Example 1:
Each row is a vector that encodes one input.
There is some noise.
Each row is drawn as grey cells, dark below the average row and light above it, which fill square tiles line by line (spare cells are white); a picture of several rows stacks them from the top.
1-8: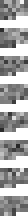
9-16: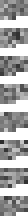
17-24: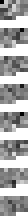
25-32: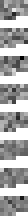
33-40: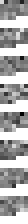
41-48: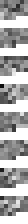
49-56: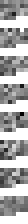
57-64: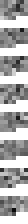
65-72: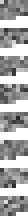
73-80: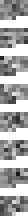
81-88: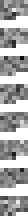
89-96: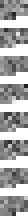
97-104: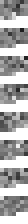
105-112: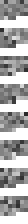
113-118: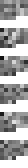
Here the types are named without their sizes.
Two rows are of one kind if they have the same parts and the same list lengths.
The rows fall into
2 kinds.
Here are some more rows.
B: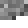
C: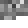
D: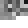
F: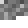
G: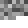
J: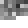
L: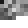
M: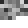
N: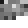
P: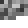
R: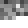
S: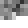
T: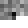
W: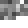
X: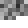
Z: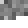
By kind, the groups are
B, C, D, F, G, J, M, R, S, W, X, Z
L, N, P, T

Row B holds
a label and three true/false values.
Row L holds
a label and a point on a line.
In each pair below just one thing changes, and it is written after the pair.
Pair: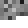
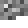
one of the three true/false values
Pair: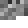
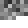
the label
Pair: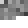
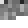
the label
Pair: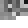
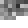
one of the three true/false values
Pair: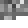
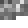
the label
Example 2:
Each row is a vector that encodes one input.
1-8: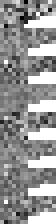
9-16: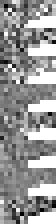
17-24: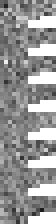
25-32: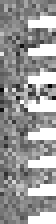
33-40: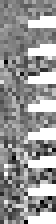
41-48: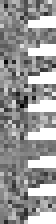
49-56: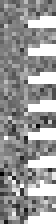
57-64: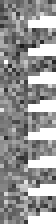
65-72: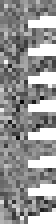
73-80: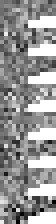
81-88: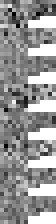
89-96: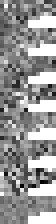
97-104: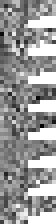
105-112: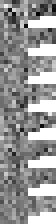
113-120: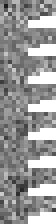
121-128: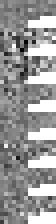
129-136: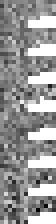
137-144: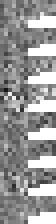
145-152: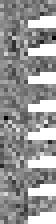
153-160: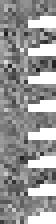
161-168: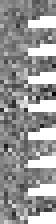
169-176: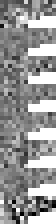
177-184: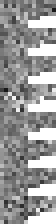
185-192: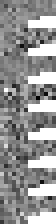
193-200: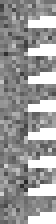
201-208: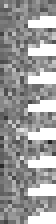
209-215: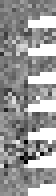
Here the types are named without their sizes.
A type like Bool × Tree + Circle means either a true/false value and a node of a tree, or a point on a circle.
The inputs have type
(Circle + Line) × Line.
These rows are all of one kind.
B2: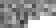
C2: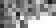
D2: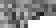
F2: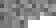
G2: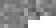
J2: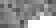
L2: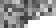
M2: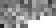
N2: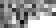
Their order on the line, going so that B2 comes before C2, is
N2, B2, F2, G2, D2, L2, C2, M2, J2.
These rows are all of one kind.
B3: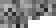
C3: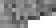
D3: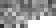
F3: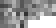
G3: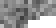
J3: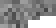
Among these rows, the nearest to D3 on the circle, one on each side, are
C3 and F3.
